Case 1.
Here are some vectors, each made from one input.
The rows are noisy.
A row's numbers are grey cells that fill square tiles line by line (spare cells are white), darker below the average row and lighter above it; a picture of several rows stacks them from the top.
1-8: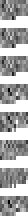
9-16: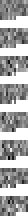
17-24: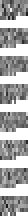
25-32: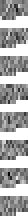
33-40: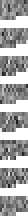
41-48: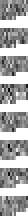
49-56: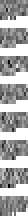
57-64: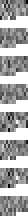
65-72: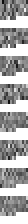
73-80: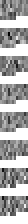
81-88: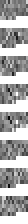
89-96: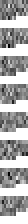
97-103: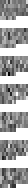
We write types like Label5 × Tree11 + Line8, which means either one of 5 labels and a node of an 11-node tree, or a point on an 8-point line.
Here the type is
Line6 × (Tree10 + Unit).
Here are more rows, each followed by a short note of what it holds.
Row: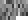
a point on a 6-point line and a node of a 10-node tree
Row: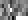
a point on a 6-point line and a node of a 10-node tree
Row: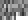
a point on a 6-point line and a node of a 10-node tree
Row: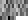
a point on a 6-point line and a node of a 10-node tree
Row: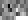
a point on a 6-point line
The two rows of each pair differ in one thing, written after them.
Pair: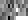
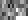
the node of the tree
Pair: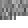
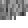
the node of the tree
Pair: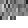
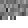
the place on the 6-point line
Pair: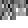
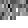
the node of the tree
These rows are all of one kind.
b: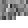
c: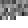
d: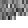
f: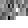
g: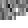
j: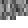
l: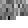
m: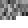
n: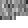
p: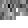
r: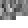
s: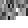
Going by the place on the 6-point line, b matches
d and j.
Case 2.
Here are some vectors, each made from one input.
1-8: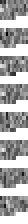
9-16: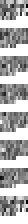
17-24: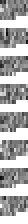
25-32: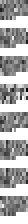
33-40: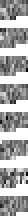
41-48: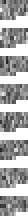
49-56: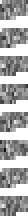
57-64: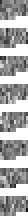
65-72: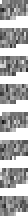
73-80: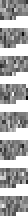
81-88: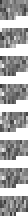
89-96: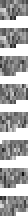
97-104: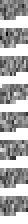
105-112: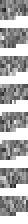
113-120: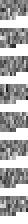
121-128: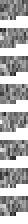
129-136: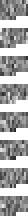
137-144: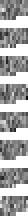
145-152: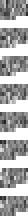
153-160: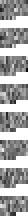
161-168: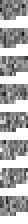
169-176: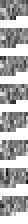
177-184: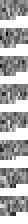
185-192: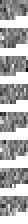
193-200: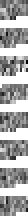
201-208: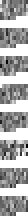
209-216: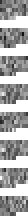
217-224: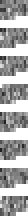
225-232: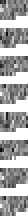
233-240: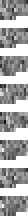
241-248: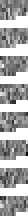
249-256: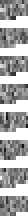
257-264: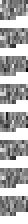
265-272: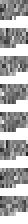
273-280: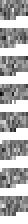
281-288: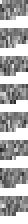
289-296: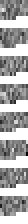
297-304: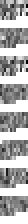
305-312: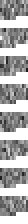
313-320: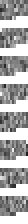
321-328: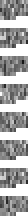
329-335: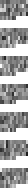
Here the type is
List2(Circle9).
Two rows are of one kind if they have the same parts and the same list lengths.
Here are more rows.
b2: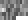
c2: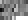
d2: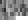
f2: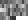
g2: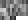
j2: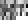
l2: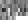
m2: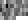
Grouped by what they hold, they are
b2, f2, g2
c2, d2, l2, m2
j2

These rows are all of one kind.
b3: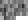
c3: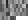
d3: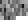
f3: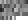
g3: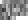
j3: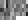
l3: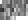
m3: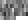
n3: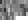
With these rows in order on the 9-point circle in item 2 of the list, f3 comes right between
c3 and l3.
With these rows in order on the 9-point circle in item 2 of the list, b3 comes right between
j3 and m3.
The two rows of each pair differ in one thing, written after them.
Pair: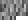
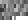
the place on the 9-point circle in item 1 of the list
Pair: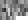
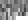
the place on the 9-point circle in item 2 of the list
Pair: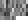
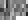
the place on the 9-point circle in item 2 of the list
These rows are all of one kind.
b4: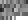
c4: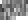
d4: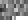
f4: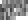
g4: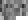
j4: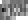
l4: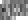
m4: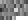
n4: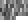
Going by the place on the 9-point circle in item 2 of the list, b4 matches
c4 and g4.
